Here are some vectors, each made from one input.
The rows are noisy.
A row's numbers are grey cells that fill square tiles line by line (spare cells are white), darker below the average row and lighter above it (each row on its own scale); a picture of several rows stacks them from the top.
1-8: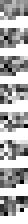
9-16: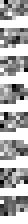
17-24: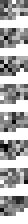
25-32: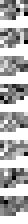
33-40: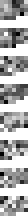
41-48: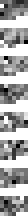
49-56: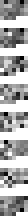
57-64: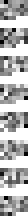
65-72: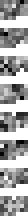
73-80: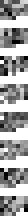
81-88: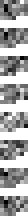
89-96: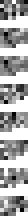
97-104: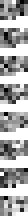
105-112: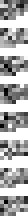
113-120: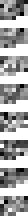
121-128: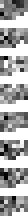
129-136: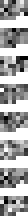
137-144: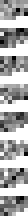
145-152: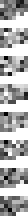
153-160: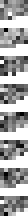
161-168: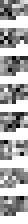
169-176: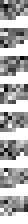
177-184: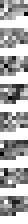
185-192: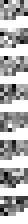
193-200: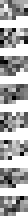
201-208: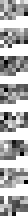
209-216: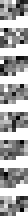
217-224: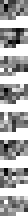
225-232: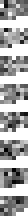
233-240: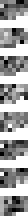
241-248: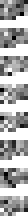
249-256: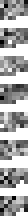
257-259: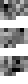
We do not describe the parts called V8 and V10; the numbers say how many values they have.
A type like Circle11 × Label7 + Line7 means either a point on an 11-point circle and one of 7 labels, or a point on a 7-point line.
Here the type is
(Bool × Line6 + V8) × Line6 + V10.
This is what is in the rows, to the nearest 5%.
About 75% of them hold a point on a 6-point line, together with either a point on a 6-point line and a true/false value, or a value of V8. The rest hold a value of V10.
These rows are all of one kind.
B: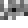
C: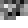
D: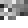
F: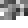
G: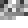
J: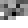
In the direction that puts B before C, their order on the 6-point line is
G, D, F, B, J, C.
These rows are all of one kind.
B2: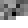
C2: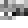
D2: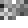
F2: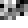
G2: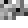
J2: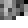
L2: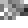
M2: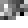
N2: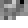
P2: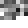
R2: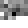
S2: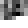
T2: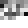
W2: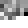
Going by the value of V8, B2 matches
C2, R2 and S2.
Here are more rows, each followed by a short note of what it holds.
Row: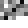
a point on a 6-point line and a value of V8
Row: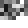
a value of V10
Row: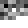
a point on each of two 6-point lines and a true/false value
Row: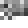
a point on a 6-point line and a value of V8
